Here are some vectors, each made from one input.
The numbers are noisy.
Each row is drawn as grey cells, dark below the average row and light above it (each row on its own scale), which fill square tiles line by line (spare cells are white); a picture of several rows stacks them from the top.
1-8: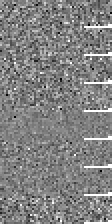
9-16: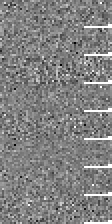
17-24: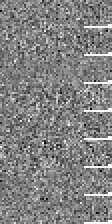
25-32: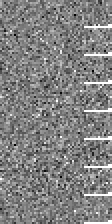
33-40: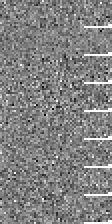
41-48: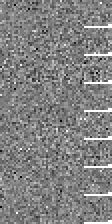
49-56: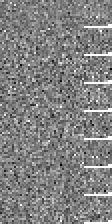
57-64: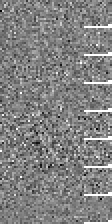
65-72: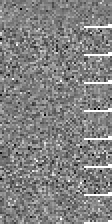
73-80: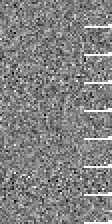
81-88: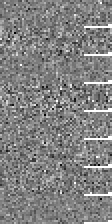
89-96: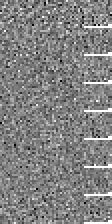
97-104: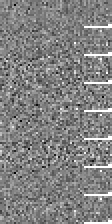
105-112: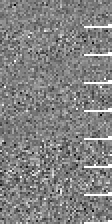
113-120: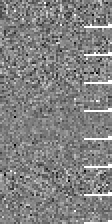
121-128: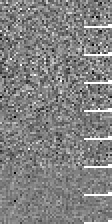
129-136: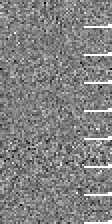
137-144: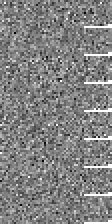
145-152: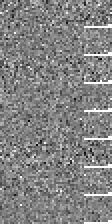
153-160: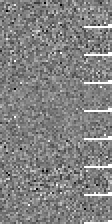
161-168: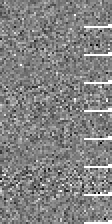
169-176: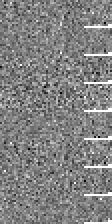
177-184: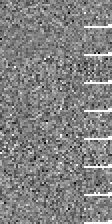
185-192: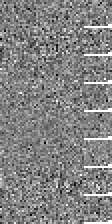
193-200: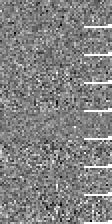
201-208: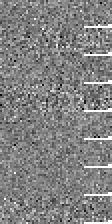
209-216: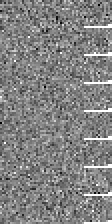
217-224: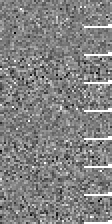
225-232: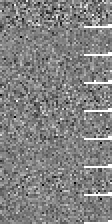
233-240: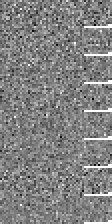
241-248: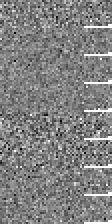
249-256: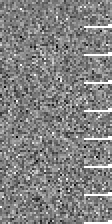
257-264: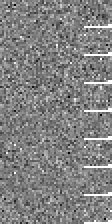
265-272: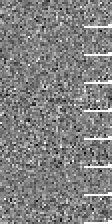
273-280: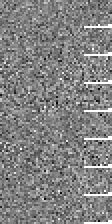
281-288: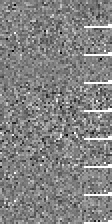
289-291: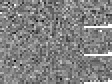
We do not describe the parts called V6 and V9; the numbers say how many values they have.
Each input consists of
three true/false values, a value of V6 and a value of V9, together with either a point on a 5-point circle, or a fixed value.
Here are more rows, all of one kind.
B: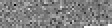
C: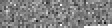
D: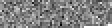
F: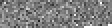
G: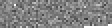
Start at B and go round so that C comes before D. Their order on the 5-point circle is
B, C, G, D, F.
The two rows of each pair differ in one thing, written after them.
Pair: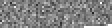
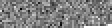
one of the three true/false values
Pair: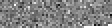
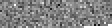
the place on the 5-point circle
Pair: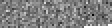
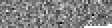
the place on the 5-point circle
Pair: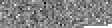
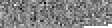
the value of V9
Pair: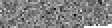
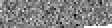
the place on the 5-point circle
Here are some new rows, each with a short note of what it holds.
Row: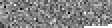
a point on a 5-point circle, three true/false values, a value of V6 and a value of V9
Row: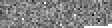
three true/false values, a value of V6 and a value of V9
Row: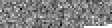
a point on a 5-point circle, three true/false values, a value of V6 and a value of V9
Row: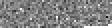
three true/false values, a value of V6 and a value of V9
